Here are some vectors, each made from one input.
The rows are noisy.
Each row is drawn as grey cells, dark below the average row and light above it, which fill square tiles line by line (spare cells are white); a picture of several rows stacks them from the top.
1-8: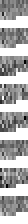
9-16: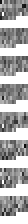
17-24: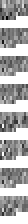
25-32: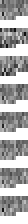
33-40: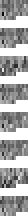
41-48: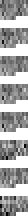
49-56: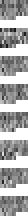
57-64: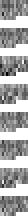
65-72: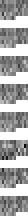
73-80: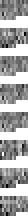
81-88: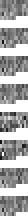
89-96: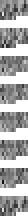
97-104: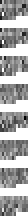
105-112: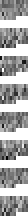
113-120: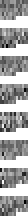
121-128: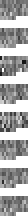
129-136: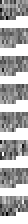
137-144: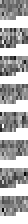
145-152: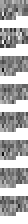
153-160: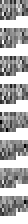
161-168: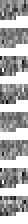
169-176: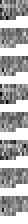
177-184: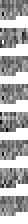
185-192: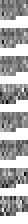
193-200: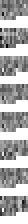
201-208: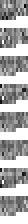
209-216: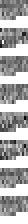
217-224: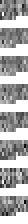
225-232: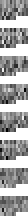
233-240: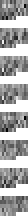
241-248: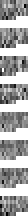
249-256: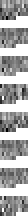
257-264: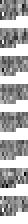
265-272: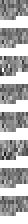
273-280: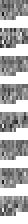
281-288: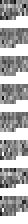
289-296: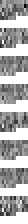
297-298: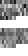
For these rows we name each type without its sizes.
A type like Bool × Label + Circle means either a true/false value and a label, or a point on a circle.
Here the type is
Bool × Circle + Tree × Tree.
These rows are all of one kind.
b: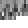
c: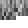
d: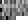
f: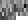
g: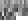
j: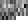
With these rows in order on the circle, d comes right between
c and j.
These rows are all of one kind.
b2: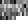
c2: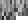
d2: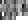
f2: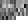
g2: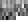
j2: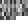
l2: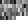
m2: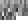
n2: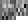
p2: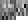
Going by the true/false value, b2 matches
d2, j2 and l2.
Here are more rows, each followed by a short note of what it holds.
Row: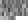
a node of each of two trees
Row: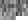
a node of each of two trees
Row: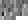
a node of each of two trees
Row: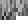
a point on a circle and a true/false value
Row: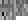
a node of each of two trees
